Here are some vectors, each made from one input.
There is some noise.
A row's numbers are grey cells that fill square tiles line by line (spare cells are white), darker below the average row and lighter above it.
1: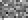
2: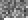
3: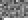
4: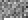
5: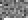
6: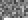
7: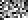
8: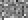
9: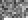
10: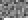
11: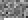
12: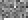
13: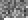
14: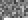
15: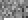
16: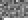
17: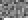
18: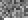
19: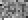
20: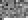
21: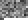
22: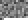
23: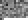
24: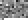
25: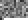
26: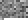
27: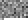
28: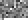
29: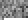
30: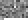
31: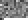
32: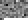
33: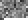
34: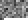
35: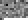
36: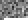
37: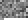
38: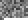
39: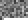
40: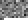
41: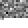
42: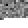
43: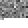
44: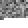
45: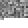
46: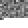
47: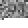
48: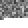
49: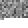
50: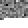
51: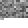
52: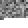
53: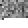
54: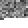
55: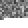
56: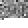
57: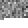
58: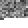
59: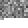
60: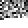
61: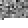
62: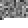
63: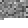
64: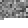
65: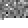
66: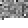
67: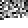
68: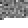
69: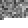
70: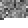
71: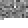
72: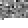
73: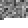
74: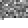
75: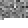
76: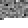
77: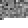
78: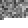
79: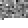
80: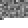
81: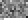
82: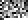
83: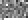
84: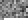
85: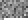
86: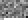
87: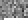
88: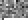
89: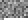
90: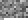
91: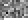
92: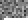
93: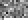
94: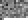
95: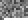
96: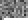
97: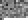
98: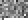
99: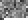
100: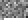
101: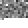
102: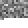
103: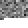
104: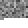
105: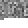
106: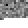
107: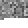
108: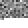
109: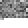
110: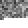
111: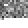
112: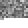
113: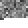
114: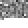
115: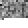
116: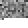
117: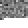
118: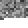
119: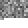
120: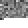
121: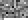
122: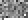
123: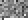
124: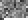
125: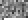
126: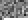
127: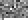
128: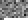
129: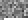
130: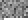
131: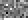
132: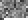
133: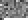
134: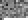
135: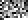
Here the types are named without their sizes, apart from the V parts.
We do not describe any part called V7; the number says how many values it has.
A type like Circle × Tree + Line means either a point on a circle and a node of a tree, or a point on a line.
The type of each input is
List(Label × V7).
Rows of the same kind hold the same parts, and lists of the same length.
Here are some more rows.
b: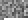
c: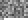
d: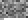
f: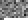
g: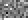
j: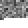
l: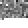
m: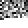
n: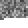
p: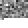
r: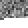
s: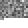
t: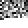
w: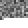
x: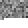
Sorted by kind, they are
b, c, d, g, l, p, s, x
f, j, n, r, w
m, t

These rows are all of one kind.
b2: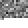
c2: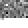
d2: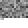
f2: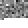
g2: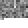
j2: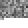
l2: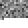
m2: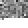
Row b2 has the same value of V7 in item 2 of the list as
g2 and j2.
